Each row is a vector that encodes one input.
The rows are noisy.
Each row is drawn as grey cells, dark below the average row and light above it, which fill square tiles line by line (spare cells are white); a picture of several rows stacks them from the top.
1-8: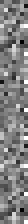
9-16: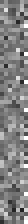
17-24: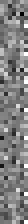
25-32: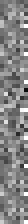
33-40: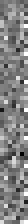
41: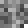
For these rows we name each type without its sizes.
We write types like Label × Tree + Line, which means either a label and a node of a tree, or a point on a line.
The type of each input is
Bool × Line.
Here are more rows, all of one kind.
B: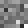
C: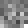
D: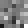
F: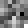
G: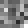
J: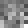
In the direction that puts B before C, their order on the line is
F, B, D, G, C, J.
